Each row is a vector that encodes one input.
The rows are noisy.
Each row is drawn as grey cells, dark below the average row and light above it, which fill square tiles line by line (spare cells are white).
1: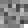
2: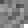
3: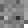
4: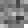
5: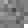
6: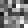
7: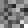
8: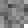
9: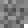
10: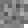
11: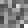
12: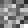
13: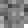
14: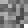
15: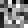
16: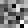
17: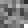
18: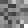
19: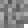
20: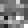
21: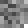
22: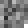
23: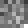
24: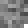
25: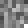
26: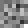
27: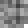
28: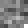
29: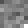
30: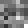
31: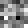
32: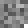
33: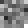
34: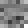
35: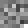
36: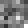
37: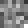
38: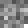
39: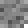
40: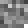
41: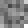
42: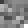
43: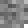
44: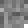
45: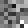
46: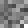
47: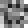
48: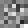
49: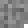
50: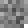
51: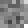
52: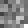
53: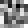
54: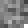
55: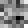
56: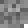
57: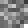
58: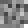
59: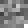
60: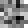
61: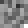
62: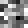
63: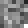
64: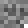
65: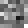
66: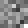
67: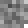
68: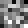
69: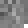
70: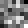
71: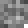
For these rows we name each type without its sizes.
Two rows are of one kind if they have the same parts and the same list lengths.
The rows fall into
2 kinds.
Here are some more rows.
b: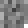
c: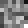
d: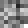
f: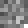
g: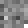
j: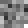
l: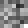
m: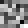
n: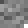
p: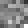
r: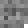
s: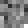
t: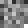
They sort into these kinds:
b, p, r
c, d, f, g, j, l, m, n, s, t

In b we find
a node of a tree.
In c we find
a point on a line.
